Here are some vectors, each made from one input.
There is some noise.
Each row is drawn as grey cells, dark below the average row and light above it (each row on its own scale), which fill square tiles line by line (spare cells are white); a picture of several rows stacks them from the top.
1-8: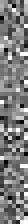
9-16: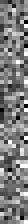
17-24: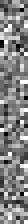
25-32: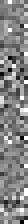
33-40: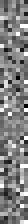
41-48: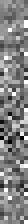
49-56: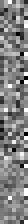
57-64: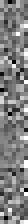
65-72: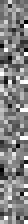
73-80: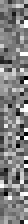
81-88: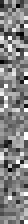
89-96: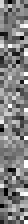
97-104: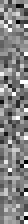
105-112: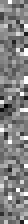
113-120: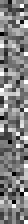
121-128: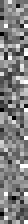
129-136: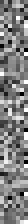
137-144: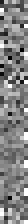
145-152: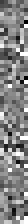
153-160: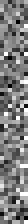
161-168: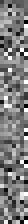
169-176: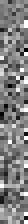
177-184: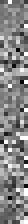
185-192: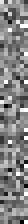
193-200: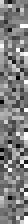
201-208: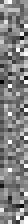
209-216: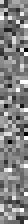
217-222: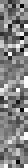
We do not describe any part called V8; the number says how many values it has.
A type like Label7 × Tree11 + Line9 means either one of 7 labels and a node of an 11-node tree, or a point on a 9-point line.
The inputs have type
(Circle9 + V8) × Tree12.
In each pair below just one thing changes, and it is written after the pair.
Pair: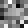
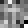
the place on the 9-point circle
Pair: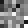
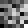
the node of the tree
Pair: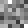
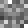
the place on the 9-point circle
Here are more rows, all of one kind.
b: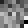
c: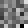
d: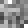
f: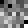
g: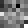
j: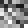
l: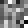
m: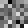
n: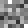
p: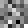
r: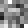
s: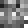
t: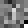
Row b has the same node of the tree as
f and j.
